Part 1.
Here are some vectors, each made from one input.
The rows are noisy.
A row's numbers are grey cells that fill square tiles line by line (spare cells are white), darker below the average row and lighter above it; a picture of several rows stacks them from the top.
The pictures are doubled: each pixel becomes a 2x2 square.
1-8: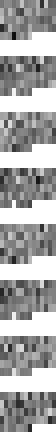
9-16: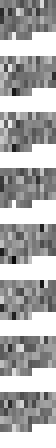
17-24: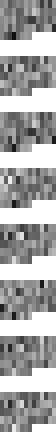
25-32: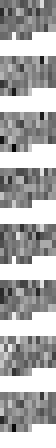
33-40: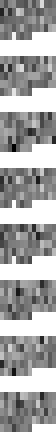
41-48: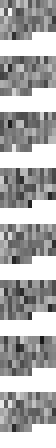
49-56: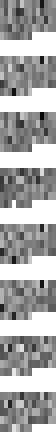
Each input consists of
either one of 5 labels, or a point on a 4-point line.
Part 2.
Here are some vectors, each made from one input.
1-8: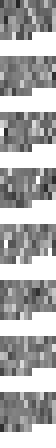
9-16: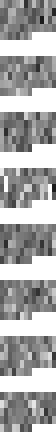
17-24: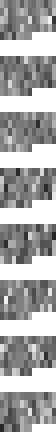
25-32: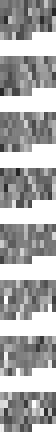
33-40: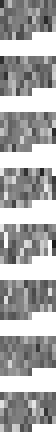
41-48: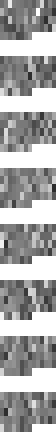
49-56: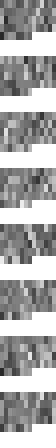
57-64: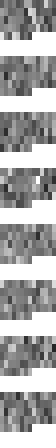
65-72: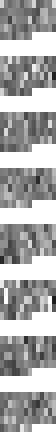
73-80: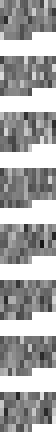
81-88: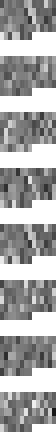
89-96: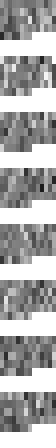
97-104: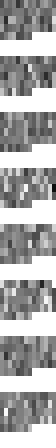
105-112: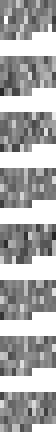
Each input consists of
a point on a 7-point line and four true/false values.
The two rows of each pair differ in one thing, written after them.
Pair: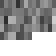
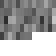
the place on the 7-point line
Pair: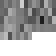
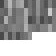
one of the four true/false values
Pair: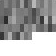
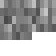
one of the four true/false values
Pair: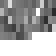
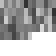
the place on the 7-point line
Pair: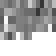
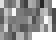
one of the four true/false values
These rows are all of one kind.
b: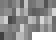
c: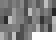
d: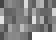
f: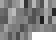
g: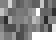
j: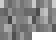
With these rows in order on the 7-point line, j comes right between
b and f.
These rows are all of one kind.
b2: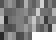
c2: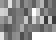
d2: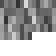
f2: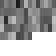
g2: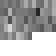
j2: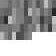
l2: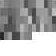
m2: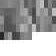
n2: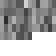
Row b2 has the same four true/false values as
l2 and m2.
